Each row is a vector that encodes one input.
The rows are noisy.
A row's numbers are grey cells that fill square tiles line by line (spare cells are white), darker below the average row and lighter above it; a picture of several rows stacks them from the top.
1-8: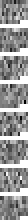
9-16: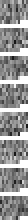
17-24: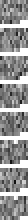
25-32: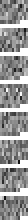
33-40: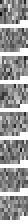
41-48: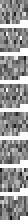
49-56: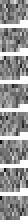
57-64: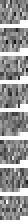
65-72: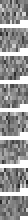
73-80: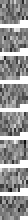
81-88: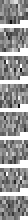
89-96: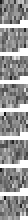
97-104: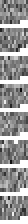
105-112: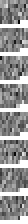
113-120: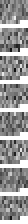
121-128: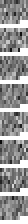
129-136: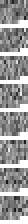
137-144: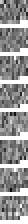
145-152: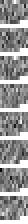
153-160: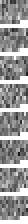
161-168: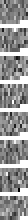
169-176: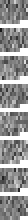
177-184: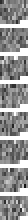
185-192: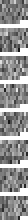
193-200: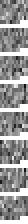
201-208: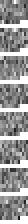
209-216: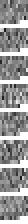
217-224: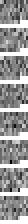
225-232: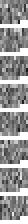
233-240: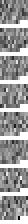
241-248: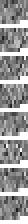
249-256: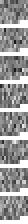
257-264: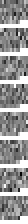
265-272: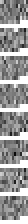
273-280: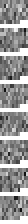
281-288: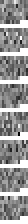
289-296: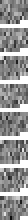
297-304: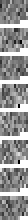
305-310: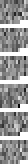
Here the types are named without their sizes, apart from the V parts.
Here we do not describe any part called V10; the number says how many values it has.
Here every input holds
a point on a line, together with either a point on a line and a true/false value, or a value of V10.
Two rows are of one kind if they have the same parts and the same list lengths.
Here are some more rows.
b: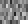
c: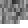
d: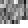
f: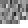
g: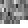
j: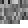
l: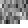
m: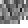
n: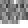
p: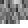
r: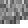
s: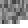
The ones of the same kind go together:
b, d, f, g, j, l, p, r
c, m, n, s

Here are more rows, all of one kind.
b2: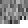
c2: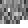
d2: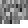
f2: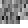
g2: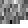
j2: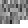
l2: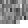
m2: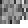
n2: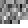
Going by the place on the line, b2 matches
c2 and m2.
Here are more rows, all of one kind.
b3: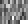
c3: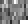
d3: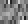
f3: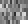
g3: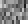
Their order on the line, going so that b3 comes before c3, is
f3, d3, b3, c3, g3.
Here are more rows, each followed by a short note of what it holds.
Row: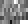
a point on a line and a value of V10
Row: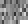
a point on each of two lines and a true/false value
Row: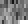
a point on each of two lines and a true/false value
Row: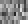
a point on a line and a value of V10
